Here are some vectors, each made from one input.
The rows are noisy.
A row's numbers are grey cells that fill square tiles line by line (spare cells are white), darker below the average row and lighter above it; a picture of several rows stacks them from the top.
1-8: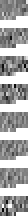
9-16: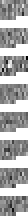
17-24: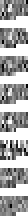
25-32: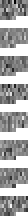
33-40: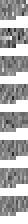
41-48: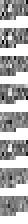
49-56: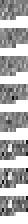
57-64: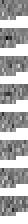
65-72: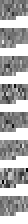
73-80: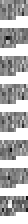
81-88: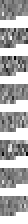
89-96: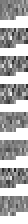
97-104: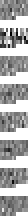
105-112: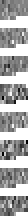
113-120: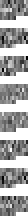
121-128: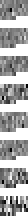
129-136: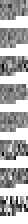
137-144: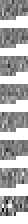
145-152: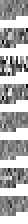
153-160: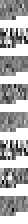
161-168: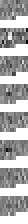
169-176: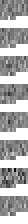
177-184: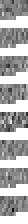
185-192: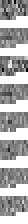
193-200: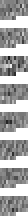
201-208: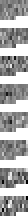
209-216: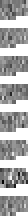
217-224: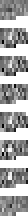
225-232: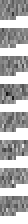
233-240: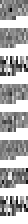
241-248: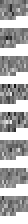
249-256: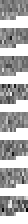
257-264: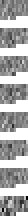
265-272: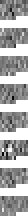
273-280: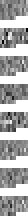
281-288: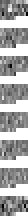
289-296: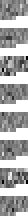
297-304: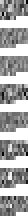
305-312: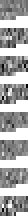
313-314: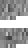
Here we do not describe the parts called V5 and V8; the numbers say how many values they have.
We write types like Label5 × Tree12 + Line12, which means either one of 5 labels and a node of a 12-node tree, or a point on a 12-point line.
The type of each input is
(Bool × V8 + Circle10) × V5 + Tree11 + Unit.
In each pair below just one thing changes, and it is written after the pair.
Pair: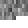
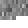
the value of V8
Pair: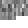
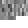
the value of V5
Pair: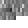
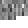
the true/false value
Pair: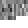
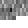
the true/false value
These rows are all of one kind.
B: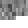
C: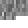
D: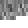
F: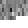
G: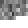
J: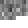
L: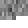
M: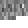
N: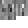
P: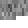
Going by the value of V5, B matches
C, G and J.
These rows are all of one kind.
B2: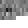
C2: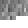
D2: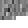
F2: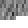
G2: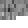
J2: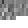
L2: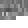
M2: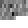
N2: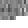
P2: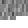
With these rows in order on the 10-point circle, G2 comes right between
C2 and L2.
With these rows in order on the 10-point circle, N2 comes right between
F2 and M2.
